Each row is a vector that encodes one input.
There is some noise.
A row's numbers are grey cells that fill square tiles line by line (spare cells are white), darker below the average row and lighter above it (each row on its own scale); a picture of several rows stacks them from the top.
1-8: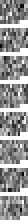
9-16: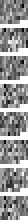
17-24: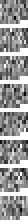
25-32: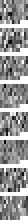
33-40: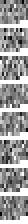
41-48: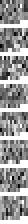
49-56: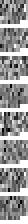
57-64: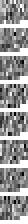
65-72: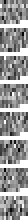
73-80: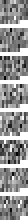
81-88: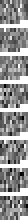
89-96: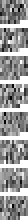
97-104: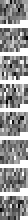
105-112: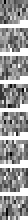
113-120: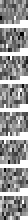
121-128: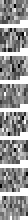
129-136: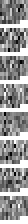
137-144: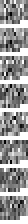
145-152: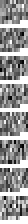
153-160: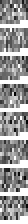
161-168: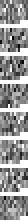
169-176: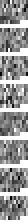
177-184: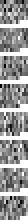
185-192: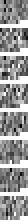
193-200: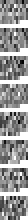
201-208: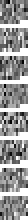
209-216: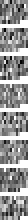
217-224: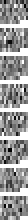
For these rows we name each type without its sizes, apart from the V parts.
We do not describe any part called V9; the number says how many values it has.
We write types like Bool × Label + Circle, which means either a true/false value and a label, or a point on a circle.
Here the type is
Bool × (Label + Tree) + V9.
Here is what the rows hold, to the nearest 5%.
About 75% of them hold a true/false value, together with either a label, or a node of a tree. The rest hold a value of V9.
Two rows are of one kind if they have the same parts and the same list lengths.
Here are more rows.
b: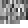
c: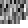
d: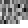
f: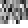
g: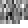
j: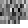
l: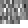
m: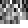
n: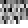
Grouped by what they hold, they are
b, g, l
c, j
d, f, m, n

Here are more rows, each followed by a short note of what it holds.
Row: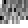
a node of a tree and a true/false value
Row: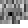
a node of a tree and a true/false value
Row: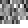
a node of a tree and a true/false value
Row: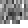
a node of a tree and a true/false value
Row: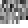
a node of a tree and a true/false value
